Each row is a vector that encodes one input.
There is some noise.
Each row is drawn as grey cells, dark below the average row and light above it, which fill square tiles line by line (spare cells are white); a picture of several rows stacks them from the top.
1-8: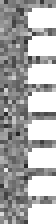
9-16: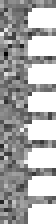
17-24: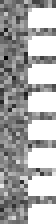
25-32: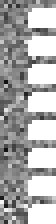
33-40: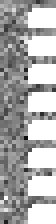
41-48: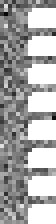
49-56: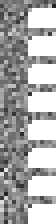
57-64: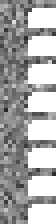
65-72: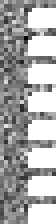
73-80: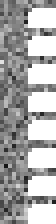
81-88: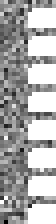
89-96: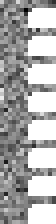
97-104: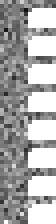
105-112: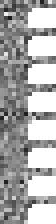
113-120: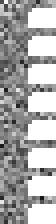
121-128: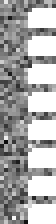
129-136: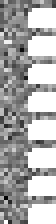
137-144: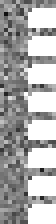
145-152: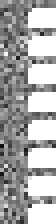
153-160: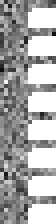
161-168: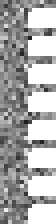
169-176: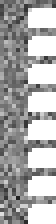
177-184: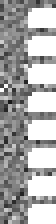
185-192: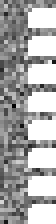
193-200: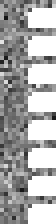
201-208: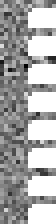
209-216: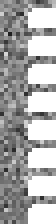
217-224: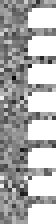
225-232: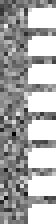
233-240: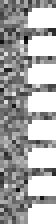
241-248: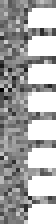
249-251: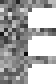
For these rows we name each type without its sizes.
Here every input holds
a point on a circle, a node of a tree and a true/false value.
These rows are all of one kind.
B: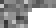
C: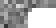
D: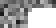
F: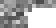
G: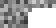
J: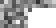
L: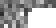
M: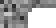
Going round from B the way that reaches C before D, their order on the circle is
B, C, F, J, D, L, G, M.
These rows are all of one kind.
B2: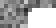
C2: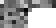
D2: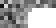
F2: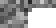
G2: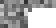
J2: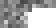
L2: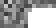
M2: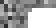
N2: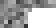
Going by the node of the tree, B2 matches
G2 and L2.
